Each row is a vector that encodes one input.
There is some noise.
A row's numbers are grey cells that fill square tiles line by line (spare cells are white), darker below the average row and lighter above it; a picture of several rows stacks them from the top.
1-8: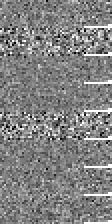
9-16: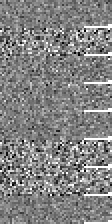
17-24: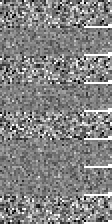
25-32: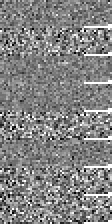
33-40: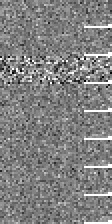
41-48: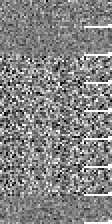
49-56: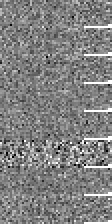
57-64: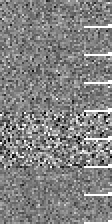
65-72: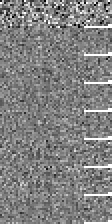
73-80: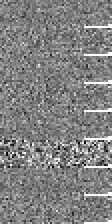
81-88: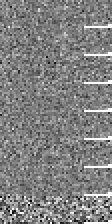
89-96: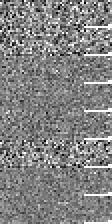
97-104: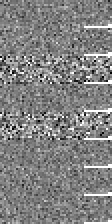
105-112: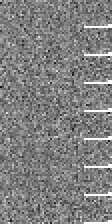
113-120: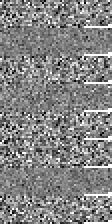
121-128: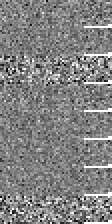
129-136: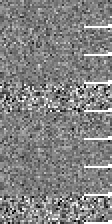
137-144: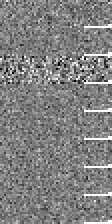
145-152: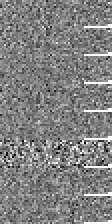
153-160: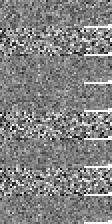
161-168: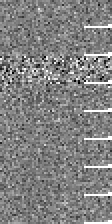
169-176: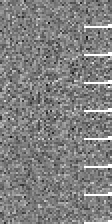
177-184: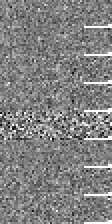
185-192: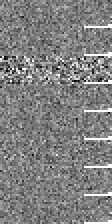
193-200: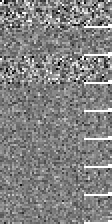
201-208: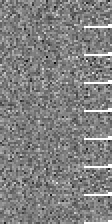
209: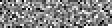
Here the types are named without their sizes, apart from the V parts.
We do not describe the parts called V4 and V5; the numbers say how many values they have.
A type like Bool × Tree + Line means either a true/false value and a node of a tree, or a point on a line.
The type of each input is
Bool × Label × (Tree + V4) × V5 + Line.
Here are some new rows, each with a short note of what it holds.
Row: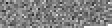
a label, a true/false value, a value of V4 and a value of V5
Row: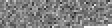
a label, a true/false value, a value of V4 and a value of V5
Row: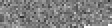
a label, a node of a tree, a true/false value and a value of V5
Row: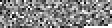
a point on a line
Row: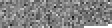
a label, a true/false value, a value of V4 and a value of V5
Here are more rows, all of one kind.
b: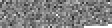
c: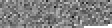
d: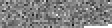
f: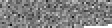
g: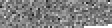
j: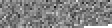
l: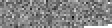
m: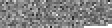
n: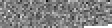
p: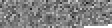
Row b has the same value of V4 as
d and m.
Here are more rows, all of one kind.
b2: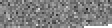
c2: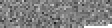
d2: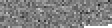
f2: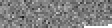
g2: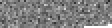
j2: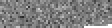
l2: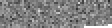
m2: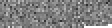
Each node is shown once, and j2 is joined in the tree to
b2, c2 and f2.
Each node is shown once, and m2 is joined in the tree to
d2.
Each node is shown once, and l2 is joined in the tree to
g2.
